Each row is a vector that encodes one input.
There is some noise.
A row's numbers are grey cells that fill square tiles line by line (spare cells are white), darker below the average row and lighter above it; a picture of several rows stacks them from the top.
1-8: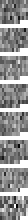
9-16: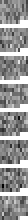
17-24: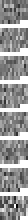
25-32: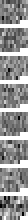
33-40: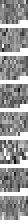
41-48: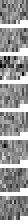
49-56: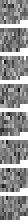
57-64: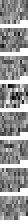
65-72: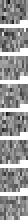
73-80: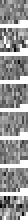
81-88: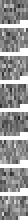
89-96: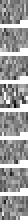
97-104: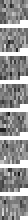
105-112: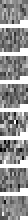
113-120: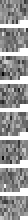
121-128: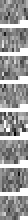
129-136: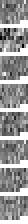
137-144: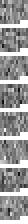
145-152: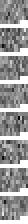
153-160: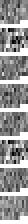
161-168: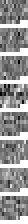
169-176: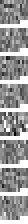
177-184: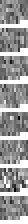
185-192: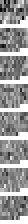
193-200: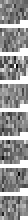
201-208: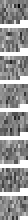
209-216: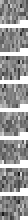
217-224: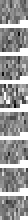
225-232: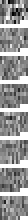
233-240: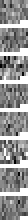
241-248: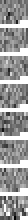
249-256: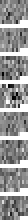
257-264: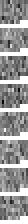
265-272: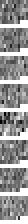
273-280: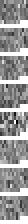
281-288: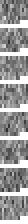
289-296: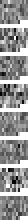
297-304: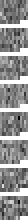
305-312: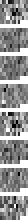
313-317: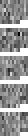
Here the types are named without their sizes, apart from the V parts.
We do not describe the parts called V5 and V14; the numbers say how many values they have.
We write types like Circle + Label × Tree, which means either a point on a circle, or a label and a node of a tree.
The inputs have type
(Circle + Line) × V14 + V5.
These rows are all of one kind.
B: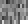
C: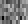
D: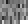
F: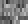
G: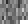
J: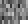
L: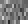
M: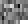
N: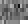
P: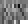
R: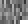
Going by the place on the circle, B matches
D, F, G and J.
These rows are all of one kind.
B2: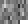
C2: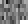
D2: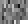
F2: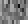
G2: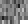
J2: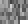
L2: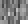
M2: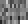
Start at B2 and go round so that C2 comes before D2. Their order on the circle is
B2, L2, G2, C2, D2, F2, J2, M2.
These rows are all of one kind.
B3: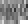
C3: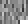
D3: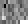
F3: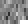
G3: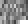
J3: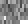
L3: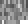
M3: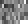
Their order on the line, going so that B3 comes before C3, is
F3, G3, B3, J3, L3, M3, C3, D3.
